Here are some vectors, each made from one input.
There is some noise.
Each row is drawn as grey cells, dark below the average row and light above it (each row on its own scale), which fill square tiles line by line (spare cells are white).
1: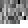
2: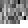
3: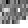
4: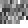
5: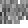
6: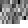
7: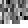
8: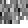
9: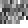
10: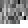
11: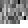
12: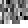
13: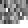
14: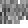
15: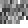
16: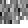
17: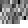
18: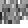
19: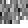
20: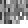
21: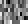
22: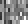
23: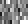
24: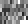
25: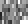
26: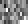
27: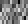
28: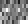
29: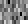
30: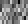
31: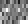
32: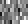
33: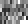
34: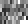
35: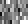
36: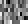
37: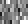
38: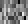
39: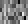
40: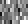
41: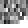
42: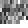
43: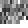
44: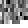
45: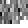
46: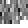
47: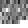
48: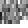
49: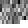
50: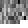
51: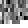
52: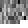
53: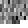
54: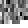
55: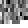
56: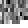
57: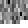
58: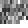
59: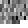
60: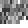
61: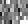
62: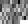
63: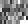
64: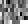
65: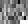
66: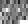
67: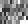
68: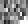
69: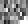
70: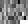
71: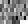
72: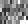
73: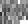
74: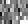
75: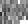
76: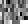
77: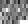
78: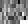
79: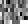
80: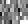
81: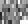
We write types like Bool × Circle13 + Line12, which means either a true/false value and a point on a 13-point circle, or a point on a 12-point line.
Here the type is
Bool × Line7.
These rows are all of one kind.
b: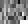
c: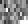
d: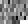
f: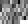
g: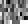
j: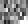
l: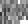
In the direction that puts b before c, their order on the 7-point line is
g, l, d, b, f, c, j.
